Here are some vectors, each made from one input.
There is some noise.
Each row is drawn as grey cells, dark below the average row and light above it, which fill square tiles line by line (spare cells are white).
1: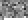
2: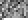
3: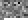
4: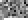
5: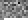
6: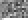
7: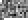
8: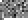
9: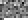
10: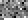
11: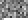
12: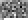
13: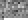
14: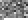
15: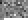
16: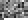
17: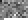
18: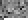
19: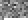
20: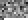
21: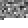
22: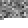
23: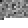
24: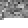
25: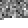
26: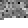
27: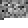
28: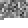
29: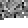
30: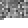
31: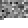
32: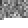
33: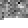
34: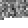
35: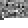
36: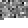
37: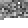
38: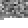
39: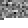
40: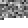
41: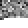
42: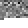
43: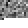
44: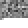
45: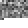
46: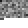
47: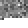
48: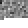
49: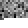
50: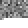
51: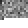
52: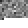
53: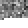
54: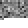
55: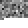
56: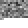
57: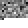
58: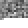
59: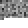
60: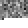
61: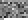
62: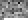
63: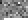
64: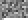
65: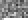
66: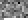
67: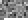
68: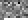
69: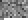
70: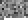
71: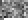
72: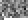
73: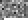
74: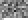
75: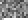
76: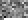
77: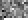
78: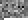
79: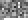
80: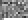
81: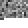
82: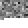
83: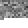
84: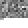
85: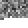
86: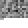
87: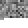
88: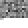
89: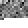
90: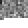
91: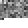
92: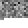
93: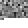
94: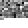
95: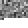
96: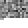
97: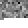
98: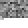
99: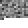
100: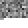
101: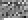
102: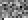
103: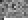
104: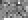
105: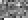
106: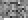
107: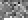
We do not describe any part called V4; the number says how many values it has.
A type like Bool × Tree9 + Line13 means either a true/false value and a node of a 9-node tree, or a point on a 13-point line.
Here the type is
(Bool × Circle5 + V4) × Circle6 × Line5.
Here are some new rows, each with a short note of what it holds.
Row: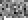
a point on a 5-point circle, a point on a 6-point circle, a point on a 5-point line and a true/false value
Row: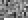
a point on a 6-point circle, a point on a 5-point line and a value of V4
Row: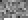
a point on a 6-point circle, a point on a 5-point line and a value of V4
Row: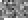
a point on a 5-point circle, a point on a 6-point circle, a point on a 5-point line and a true/false value
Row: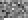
a point on a 5-point circle, a point on a 6-point circle, a point on a 5-point line and a true/false value
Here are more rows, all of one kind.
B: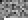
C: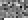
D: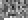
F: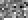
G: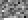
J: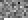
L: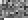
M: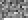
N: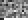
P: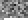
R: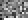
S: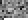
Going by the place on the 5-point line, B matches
C, D, J and P.
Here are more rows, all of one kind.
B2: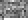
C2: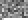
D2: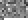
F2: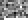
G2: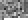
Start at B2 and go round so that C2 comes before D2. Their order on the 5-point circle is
B2, G2, F2, C2, D2.
